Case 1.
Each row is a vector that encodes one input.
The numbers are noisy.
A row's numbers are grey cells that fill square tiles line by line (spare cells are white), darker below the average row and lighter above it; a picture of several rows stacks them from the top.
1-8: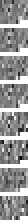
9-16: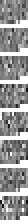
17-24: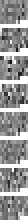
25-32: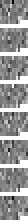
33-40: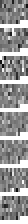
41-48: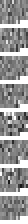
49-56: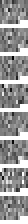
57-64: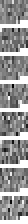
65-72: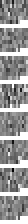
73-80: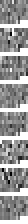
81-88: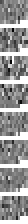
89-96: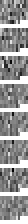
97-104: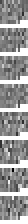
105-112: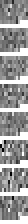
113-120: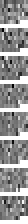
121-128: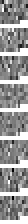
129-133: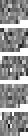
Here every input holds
one of 5 labels and a true/false value.
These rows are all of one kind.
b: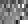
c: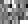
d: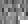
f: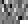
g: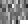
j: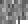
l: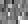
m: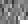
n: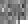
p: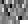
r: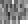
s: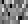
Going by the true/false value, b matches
d, g, l and m.
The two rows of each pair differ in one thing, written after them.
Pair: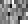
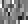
the label
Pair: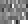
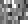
the true/false value
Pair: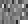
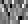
the true/false value
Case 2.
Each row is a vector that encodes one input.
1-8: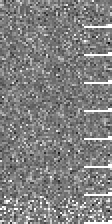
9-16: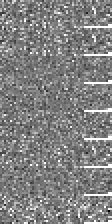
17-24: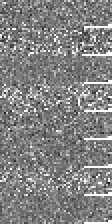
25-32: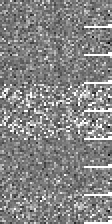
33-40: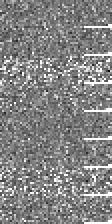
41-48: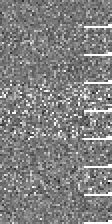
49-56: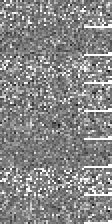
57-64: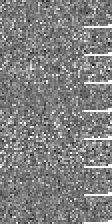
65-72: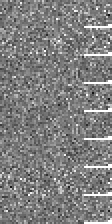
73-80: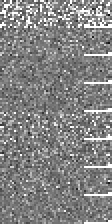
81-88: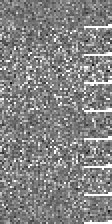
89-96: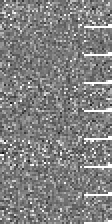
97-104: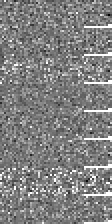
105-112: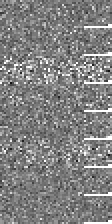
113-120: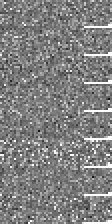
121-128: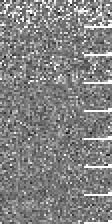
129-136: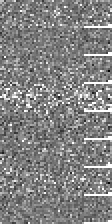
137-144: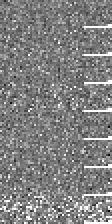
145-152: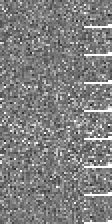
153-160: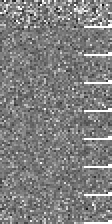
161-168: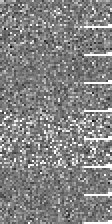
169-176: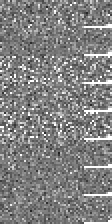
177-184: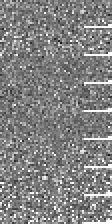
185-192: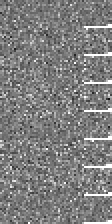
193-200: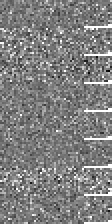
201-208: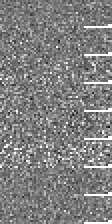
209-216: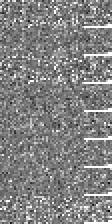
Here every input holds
either a point on a 13-point circle, or a point on a 16-point circle.
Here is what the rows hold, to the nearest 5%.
About 45% of them hold a point on a 13-point circle. The rest hold a point on a 16-point circle.
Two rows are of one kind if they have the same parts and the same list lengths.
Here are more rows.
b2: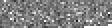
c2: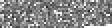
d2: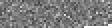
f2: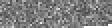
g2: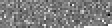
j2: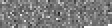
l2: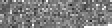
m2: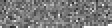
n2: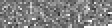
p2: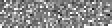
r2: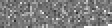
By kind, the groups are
b2, c2, j2, l2, n2, r2
d2, f2, g2, m2, p2

